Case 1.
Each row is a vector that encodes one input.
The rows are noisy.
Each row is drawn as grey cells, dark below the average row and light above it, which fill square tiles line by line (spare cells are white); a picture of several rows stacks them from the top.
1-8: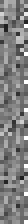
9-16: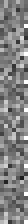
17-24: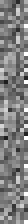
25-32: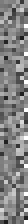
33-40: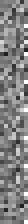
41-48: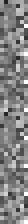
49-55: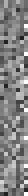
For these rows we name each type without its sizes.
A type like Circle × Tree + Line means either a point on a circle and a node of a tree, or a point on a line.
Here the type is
Label.
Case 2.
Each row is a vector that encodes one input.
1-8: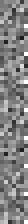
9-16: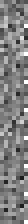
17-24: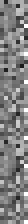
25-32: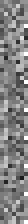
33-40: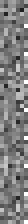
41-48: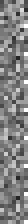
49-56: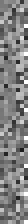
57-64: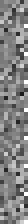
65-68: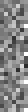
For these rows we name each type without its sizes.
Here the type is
Label.
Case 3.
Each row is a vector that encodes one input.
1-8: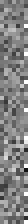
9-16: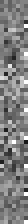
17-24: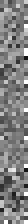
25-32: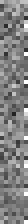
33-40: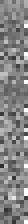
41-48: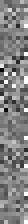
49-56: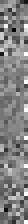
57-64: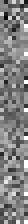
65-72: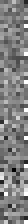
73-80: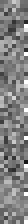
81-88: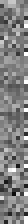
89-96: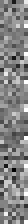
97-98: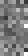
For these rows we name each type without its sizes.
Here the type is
Bool × Bool × Bool × Bool.
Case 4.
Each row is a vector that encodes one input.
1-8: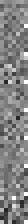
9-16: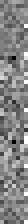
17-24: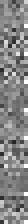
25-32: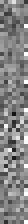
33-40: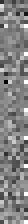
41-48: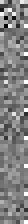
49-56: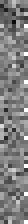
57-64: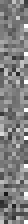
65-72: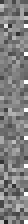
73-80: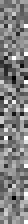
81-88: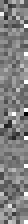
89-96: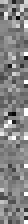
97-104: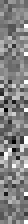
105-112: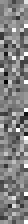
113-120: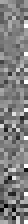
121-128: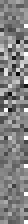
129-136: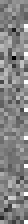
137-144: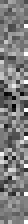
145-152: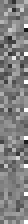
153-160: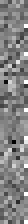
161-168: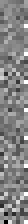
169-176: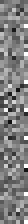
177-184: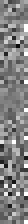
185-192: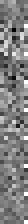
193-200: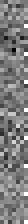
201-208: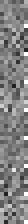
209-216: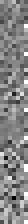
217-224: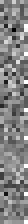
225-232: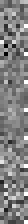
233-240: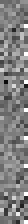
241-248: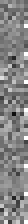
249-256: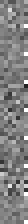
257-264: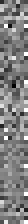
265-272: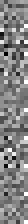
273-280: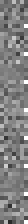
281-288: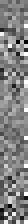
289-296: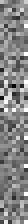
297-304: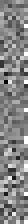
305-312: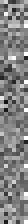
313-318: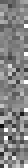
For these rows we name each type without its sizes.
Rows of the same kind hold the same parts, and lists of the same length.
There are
2 kinds of row.
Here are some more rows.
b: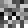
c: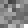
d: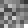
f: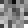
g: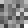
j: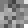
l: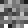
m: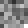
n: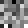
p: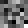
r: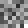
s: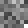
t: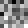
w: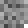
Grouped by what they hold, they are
b, c, d, f, g, j, l, m, n, r, s, t, w
p

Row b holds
four true/false values.
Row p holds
a fixed value.
